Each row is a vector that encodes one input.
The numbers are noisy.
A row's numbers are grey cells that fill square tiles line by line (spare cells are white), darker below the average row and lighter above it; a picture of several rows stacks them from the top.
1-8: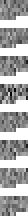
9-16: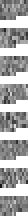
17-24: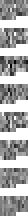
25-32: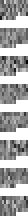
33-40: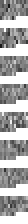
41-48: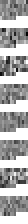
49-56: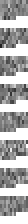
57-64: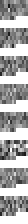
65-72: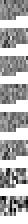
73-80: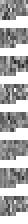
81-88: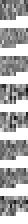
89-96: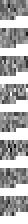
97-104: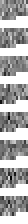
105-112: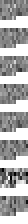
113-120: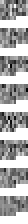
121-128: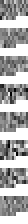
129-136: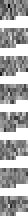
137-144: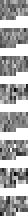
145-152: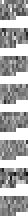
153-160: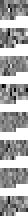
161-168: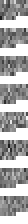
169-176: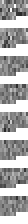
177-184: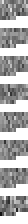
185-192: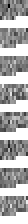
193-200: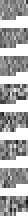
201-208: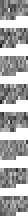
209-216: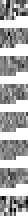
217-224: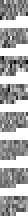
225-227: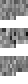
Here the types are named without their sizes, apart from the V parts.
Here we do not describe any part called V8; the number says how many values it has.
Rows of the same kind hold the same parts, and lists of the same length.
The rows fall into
2 kinds.
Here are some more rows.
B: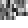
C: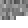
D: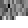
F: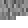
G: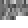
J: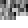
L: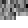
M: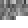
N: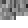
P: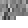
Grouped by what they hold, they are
B, D, G, M
C, F, J, L, N, P

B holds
a point on a circle and a true/false value.
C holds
a value of V8.
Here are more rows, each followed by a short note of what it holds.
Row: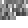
a value of V8
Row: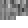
a value of V8
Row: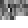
a point on a circle and a true/false value
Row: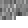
a value of V8
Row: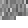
a value of V8
